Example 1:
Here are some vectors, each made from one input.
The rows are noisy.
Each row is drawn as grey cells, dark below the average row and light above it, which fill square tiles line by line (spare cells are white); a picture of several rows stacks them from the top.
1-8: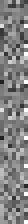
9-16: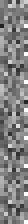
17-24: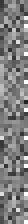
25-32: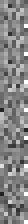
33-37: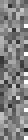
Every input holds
three true/false values.
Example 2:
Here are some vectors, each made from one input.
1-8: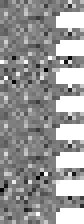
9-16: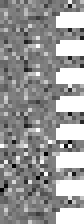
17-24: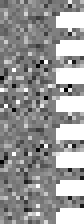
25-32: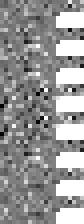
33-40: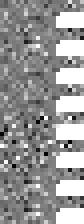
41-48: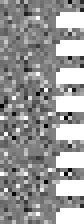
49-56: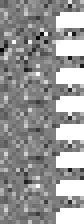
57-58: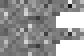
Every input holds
one of 4 labels.
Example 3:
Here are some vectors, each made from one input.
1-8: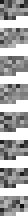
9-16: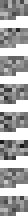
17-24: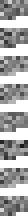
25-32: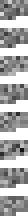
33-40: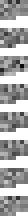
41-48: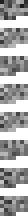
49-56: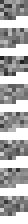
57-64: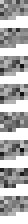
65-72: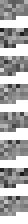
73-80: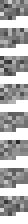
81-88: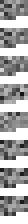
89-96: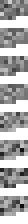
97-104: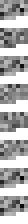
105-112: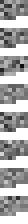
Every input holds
a point on an 8-point line.
